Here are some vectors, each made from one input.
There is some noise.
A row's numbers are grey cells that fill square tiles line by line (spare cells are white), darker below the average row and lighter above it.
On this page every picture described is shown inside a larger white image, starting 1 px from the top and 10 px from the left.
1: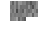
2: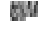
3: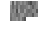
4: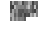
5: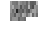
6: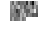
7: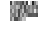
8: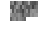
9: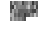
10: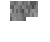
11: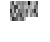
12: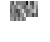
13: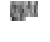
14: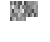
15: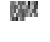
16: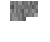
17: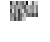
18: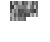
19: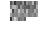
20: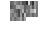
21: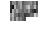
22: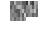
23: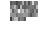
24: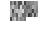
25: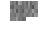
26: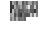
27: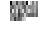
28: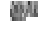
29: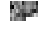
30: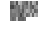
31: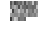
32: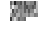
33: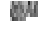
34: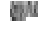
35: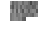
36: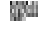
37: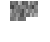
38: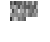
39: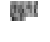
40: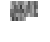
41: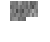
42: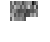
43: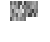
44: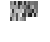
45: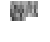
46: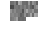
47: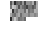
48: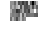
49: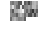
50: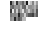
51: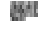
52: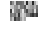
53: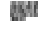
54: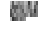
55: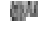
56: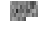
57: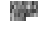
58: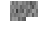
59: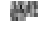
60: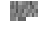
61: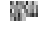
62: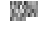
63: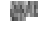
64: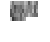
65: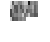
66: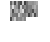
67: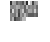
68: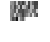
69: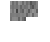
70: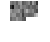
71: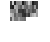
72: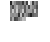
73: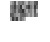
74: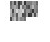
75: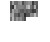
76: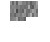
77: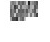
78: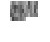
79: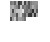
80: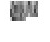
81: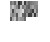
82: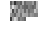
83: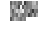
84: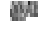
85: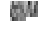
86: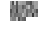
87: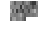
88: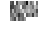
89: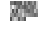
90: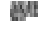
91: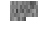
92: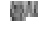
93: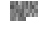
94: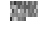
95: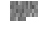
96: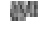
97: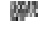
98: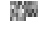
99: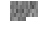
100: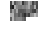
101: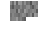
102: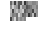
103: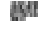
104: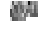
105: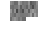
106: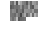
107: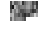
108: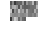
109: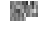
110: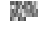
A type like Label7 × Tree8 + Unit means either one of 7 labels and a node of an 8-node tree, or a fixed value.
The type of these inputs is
Tree8.
